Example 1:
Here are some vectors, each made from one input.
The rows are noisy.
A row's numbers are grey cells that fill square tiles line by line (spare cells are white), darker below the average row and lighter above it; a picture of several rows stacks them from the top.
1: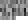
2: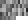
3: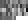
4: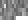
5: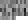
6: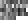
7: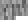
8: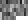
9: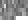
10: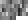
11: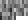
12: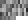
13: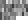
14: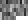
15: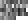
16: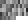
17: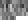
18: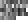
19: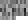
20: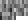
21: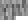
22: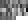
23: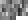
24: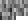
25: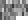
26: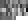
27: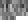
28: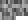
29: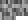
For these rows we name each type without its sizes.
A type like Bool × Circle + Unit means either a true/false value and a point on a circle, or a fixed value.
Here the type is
Line × Line.
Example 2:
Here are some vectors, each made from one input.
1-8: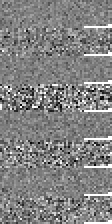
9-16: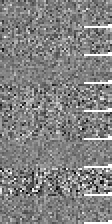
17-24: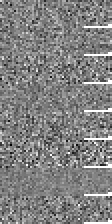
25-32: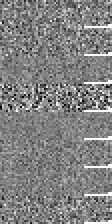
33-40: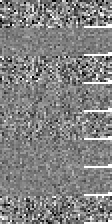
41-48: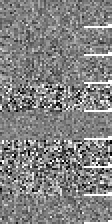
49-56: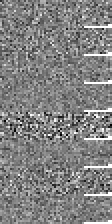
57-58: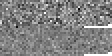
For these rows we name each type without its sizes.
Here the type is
Tree.
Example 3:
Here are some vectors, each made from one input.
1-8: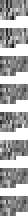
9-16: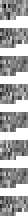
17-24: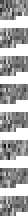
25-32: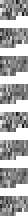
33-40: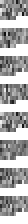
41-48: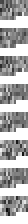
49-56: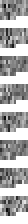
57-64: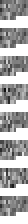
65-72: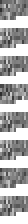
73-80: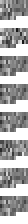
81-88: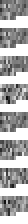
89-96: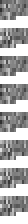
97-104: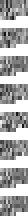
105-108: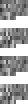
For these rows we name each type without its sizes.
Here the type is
Bool × Bool × Bool.
